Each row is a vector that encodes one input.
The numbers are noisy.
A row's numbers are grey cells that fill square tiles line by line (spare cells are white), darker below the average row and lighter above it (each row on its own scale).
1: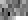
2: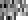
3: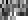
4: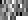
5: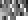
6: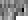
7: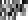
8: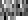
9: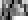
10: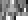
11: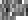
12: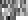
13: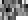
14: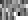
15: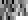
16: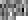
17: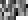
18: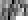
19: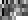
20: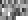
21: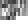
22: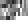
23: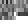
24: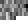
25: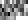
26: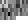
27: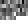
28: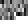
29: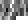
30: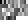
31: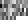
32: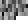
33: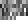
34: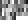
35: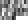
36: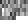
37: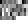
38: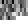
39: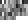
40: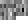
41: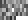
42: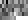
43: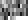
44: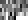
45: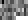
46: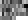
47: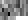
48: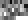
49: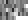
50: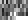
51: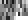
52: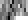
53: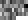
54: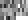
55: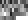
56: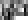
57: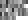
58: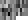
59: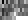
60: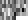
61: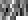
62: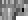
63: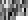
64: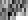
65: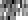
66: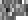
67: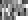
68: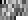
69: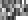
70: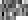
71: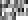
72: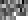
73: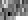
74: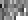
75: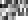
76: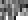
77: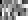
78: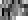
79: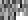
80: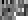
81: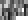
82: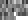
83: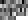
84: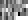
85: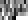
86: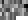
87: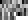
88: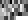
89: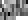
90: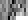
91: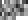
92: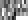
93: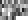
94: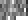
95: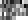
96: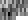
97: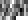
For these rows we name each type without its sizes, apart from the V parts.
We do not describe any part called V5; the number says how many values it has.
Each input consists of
either a point on a circle and a true/false value, or a value of V5.
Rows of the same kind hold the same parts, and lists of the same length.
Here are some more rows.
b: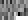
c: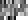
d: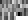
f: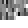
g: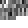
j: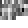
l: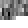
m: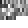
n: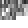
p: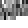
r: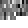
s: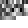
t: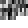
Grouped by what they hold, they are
b, d, f, g, l, p, r, s, t
c, j, m, n

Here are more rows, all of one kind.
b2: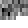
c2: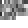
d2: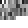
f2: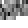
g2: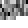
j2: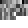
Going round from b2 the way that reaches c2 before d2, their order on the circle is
b2, c2, d2, j2, g2, f2.
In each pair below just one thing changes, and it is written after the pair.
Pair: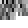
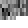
the true/false value
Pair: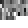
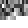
the place on the circle
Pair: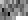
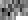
the place on the circle
